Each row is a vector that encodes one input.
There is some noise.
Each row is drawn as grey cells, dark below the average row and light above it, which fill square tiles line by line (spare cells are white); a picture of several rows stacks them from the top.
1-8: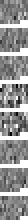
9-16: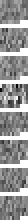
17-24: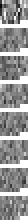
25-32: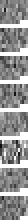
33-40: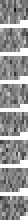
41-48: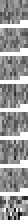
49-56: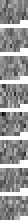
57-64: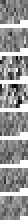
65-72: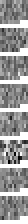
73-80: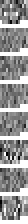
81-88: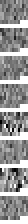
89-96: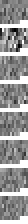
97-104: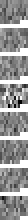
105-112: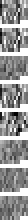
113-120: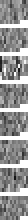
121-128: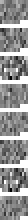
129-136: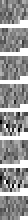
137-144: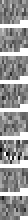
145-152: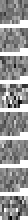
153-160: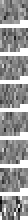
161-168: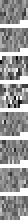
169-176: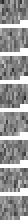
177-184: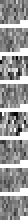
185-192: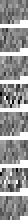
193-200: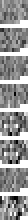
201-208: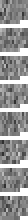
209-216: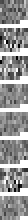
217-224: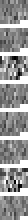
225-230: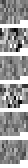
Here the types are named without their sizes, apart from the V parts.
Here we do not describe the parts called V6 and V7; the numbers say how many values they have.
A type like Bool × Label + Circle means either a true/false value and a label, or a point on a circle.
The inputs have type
Bool × (Line + V7) + V6.
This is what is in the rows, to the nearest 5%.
About 80% of them hold a true/false value, together with either a point on a line, or a value of V7. The rest hold a value of V6.
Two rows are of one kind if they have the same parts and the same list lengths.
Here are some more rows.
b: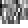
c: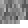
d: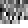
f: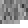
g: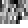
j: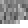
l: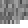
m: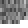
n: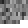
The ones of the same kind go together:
b, d, g
c, f, j, l
m, n

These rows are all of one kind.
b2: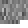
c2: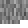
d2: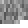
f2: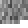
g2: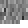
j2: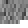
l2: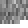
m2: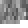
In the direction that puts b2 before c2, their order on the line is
g2, b2, j2, f2, c2, m2, l2, d2.
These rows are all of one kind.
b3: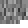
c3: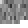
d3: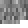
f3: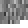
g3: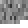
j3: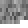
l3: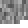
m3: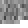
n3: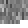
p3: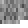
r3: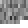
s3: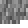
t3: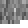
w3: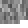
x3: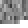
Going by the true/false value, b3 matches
f3, n3, s3 and t3.
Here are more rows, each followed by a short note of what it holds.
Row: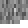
a point on a line and a true/false value
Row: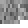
a point on a line and a true/false value
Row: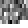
a value of V6
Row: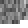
a true/false value and a value of V7
